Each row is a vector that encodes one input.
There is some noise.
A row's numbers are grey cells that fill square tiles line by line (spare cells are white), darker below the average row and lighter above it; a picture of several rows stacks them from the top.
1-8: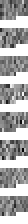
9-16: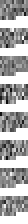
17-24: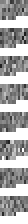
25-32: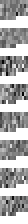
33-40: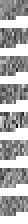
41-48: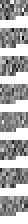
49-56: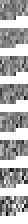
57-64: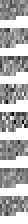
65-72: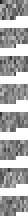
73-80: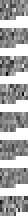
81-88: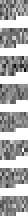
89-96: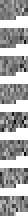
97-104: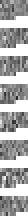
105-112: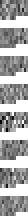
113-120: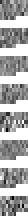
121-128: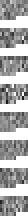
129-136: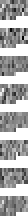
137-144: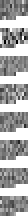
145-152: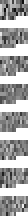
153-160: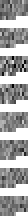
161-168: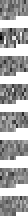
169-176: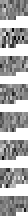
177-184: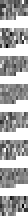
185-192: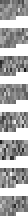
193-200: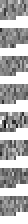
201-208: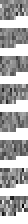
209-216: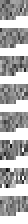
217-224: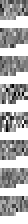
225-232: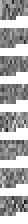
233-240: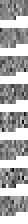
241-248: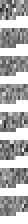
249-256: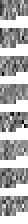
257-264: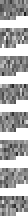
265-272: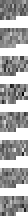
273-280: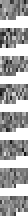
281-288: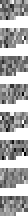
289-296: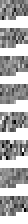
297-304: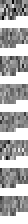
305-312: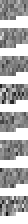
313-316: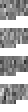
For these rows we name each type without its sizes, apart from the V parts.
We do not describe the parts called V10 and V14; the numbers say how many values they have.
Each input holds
a point on a line, a true/false value, a value of V10 and a value of V14.
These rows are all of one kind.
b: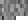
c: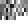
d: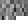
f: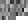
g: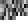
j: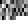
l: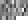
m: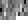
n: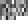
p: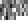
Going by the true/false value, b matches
f and p.
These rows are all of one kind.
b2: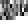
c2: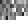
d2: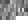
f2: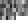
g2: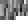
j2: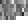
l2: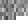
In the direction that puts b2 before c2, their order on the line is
b2, g2, d2, j2, l2, c2, f2.
